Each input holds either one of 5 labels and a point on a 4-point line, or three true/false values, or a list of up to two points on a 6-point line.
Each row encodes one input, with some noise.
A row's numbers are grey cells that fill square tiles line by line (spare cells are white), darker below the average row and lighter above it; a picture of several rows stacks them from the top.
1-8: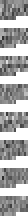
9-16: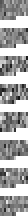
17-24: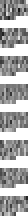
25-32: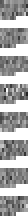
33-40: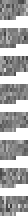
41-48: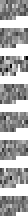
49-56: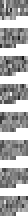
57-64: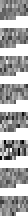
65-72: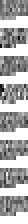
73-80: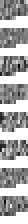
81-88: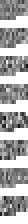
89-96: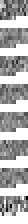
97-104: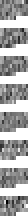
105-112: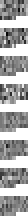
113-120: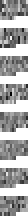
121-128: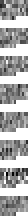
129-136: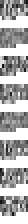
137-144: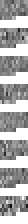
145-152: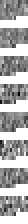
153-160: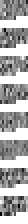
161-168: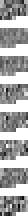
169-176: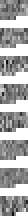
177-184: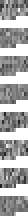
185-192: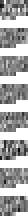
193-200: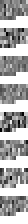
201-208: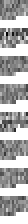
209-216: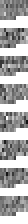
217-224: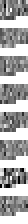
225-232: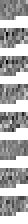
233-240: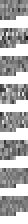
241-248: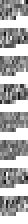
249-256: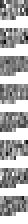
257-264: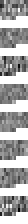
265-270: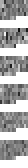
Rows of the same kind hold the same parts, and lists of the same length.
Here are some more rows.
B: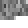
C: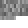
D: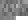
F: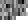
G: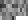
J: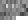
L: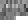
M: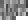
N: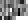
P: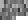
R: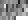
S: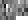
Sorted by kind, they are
B, C, D
F, N, R
G, S
J, L, P
M

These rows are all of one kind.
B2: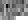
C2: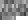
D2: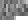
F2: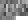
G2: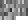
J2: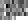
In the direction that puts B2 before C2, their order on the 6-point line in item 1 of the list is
G2, J2, B2, F2, D2, C2.
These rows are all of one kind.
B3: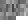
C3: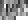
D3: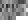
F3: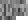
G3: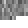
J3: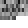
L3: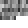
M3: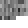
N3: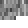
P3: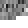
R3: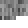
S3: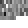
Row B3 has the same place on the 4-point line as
D3, F3 and N3.
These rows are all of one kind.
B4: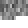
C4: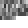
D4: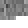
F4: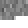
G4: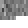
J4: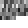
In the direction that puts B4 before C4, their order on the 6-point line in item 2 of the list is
F4, B4, C4, D4, J4, G4.
